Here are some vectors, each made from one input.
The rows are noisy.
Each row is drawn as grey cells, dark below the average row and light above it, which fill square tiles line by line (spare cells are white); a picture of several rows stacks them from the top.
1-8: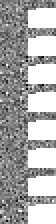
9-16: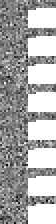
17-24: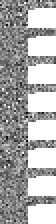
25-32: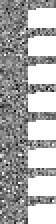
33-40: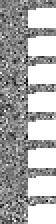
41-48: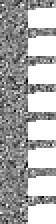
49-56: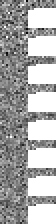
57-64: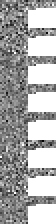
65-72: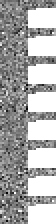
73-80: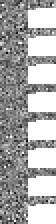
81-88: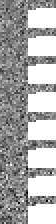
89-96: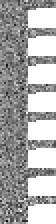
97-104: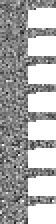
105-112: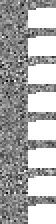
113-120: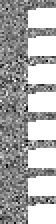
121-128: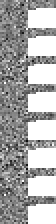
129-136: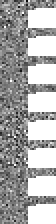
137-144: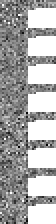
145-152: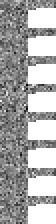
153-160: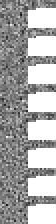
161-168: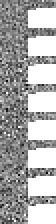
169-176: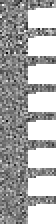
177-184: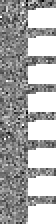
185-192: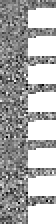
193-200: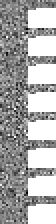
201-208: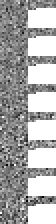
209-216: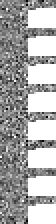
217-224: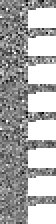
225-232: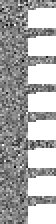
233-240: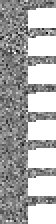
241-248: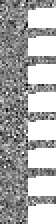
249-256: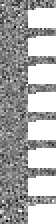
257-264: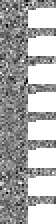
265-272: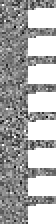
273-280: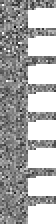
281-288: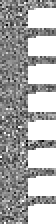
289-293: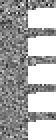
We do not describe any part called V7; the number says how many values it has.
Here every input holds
a true/false value, together with either a point on a 9-point line, or a point on an 11-point line and a value of V7.
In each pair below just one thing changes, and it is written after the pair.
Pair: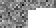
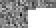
the true/false value
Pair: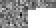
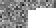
the true/false value
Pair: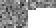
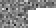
the true/false value
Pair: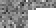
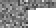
the true/false value
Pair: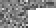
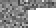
the place on the 11-point line
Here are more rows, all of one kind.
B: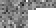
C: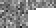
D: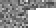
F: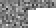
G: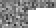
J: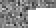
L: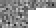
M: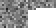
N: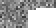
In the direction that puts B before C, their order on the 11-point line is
D, M, B, F, J, G, N, L, C.
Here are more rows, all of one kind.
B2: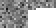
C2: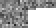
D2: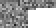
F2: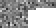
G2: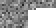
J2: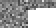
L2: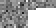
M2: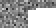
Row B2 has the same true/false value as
G2 and L2.
